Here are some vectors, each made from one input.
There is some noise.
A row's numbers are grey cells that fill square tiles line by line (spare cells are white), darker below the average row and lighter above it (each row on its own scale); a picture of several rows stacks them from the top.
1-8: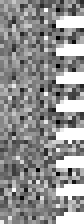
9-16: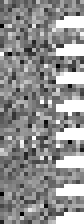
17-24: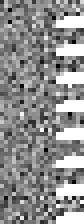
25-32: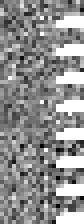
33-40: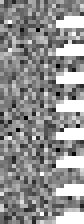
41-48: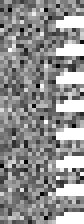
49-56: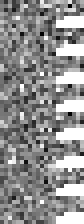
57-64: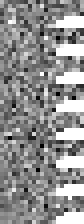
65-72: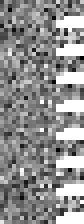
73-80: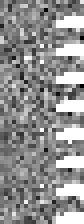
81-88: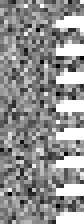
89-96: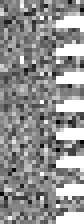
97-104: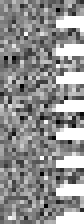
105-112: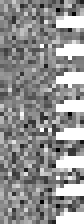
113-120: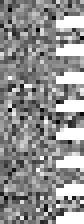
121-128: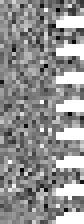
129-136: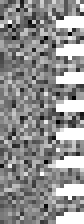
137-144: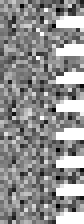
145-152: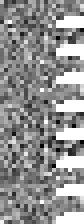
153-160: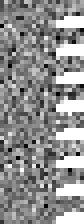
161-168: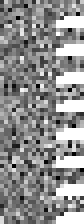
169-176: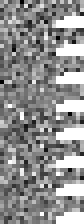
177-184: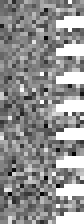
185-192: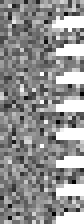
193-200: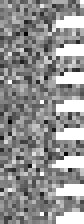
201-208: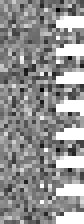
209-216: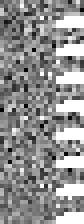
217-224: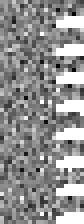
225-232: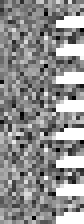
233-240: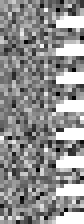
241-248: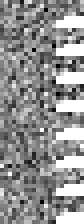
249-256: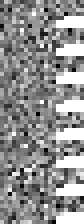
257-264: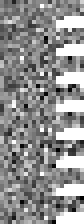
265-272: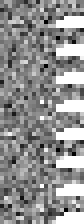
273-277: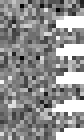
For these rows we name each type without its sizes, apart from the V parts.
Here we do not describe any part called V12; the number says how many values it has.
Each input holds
either a point on a circle, or a point on a line, or two values of V12.
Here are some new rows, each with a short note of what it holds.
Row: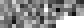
a point on a line
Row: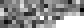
a point on a circle
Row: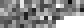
a point on a circle
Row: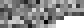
two values of V12
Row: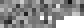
a point on a circle
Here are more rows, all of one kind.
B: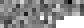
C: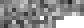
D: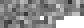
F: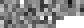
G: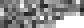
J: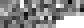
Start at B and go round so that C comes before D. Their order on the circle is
B, F, J, G, C, D.
